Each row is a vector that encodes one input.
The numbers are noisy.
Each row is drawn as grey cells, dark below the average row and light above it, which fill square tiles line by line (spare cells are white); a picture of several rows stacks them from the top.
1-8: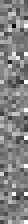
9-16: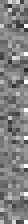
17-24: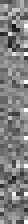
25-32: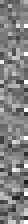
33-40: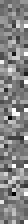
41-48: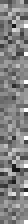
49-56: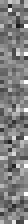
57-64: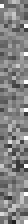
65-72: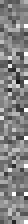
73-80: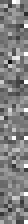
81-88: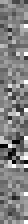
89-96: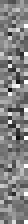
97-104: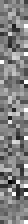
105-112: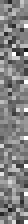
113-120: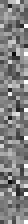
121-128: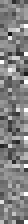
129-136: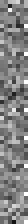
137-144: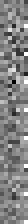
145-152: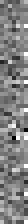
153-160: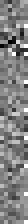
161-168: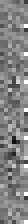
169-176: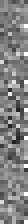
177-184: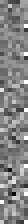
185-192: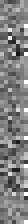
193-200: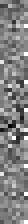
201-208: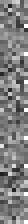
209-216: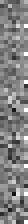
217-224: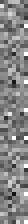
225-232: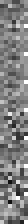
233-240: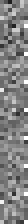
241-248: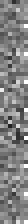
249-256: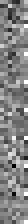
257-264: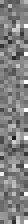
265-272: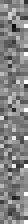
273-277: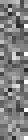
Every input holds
either a point on a 9-point circle, or a point on a 10-point circle.
